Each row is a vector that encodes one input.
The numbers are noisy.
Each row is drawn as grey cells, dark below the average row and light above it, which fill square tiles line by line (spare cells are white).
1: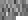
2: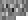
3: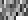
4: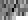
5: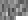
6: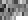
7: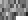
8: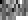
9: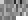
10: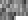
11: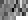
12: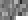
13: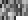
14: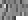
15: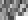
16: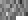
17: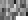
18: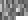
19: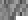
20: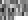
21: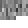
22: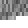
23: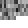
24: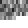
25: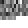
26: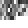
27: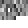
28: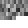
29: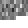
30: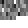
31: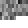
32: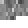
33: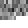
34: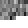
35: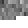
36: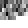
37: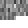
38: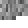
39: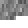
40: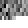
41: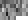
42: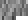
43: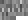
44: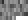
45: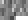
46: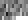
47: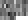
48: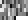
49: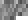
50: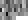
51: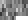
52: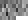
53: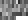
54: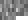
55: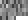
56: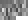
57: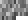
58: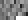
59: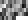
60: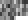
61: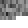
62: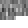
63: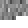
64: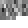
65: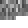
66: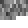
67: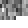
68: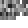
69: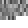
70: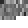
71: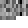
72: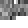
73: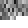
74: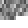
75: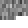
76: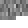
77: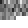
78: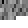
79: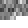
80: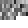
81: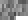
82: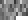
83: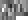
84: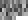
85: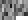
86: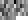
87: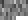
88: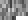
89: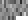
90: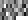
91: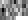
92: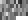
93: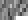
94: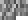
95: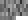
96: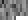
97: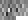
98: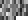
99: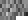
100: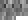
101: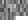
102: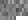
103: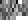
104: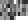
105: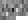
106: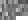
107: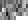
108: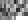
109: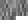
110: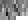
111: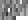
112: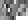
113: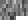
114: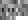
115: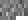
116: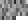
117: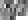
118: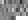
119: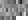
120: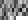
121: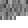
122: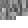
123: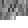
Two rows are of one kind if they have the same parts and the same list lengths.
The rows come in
2 kinds.
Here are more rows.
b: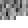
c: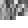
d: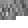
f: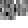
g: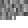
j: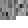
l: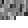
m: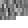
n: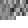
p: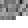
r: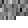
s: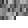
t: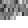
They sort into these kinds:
b, f, g, j, l, n, r, s, t
c, d, m, p

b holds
a point on a 3-point line, a point on a 6-point line, a node of an 8-node tree and a true/false value.
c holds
a node of each of two 8-node trees.
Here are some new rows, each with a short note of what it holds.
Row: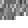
a node of each of two 8-node trees
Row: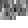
a point on a 3-point line, a point on a 6-point line, a node of an 8-node tree and a true/false value
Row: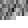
a point on a 3-point line, a point on a 6-point line, a node of an 8-node tree and a true/false value
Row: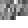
a node of each of two 8-node trees
